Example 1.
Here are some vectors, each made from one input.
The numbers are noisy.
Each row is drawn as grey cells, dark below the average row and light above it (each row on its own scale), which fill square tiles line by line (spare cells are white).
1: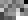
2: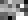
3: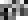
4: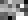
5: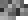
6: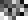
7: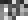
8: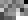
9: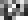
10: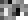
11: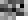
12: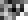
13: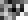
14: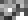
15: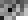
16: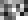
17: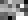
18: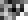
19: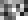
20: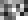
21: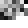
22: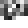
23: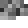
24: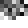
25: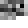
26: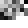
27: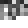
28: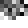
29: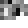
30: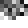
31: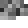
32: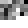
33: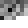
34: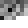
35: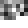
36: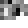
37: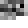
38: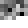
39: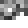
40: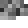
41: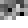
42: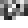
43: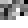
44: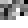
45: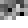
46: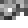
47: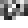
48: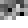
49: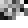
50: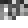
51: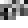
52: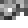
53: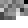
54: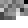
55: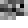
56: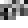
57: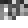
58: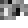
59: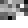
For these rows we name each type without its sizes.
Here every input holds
four true/false values.
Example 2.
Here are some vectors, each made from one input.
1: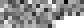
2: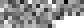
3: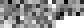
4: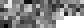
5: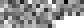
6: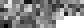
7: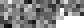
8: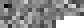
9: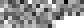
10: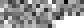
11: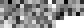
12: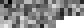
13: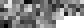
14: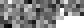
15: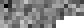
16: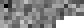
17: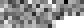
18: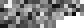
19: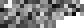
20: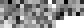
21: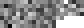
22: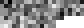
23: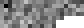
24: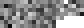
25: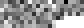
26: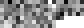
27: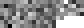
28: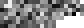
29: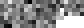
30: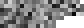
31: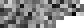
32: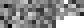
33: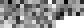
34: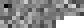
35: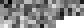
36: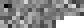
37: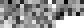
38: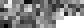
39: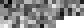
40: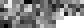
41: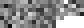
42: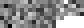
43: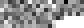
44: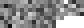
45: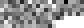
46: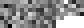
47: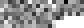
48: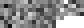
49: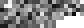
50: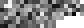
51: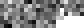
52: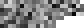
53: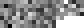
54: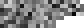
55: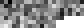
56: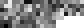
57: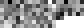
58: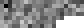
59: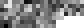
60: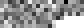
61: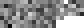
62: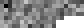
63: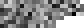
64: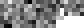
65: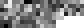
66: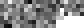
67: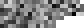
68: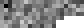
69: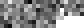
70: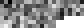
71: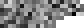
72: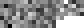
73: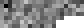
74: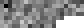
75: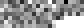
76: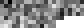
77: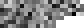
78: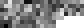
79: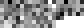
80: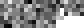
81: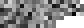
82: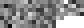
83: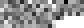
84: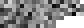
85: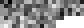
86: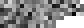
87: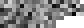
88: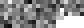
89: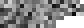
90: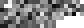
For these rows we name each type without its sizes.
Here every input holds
a point on a line.
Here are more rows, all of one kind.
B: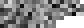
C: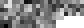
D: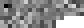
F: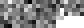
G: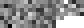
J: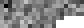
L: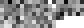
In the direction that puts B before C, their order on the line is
B, C, F, G, D, J, L.
